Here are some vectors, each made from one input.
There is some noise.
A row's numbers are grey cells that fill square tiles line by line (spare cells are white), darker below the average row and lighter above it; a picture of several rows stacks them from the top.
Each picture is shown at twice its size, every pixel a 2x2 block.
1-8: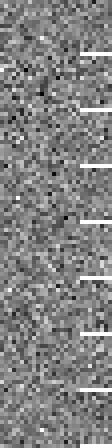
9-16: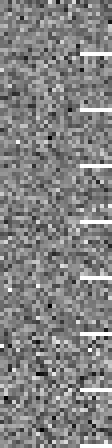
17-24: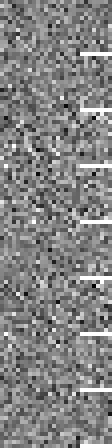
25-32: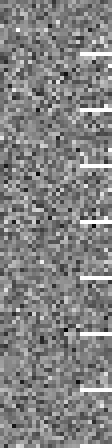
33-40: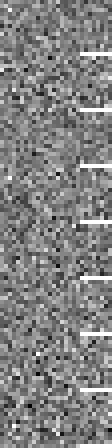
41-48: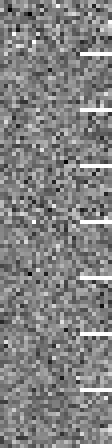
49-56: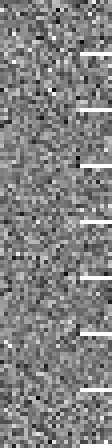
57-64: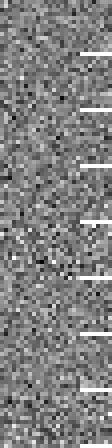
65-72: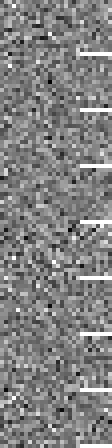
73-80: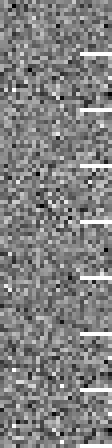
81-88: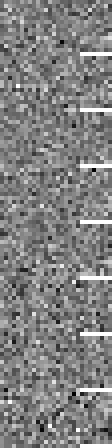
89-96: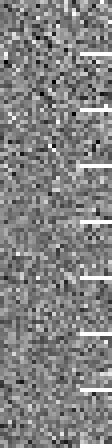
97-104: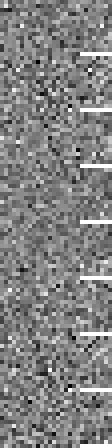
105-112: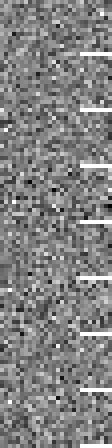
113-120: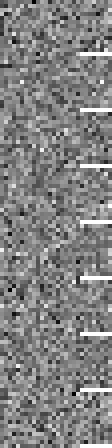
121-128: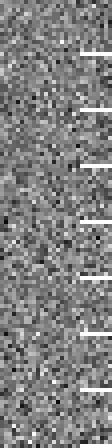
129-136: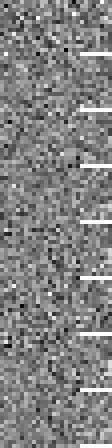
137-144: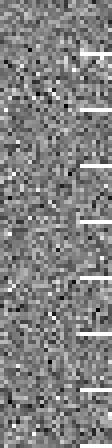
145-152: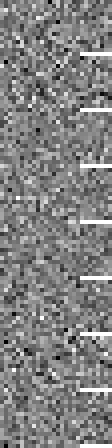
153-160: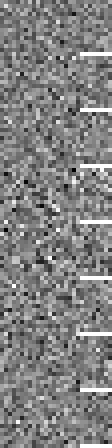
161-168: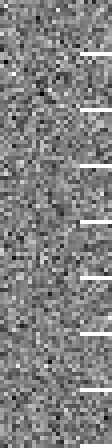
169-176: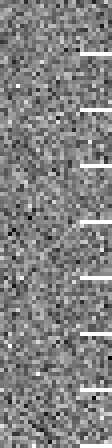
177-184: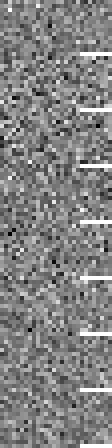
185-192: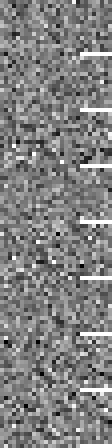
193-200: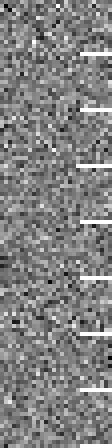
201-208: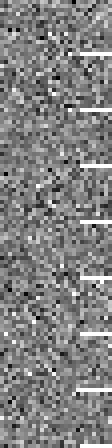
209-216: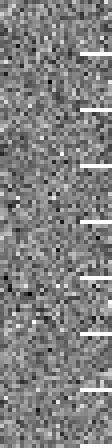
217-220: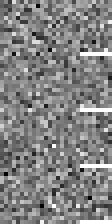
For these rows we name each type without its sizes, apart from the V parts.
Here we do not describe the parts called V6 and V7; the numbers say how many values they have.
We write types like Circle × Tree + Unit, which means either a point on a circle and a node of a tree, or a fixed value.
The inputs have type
Bool × (Line + V7) × V6.
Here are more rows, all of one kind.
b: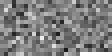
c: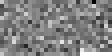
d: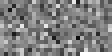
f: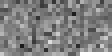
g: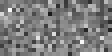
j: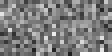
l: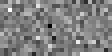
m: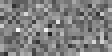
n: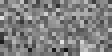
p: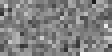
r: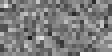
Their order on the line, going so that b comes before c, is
d, b, m, l, r, p, f, c, g, n, j.
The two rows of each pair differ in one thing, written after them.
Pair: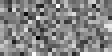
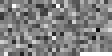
the value of V7
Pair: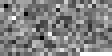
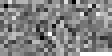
the value of V6
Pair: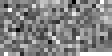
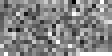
the true/false value
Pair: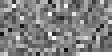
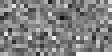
the value of V6
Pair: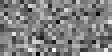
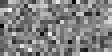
the value of V6
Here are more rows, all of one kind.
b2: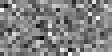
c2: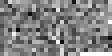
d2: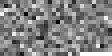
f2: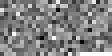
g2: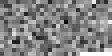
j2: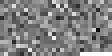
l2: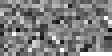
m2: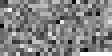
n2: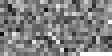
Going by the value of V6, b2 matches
d2 and l2.
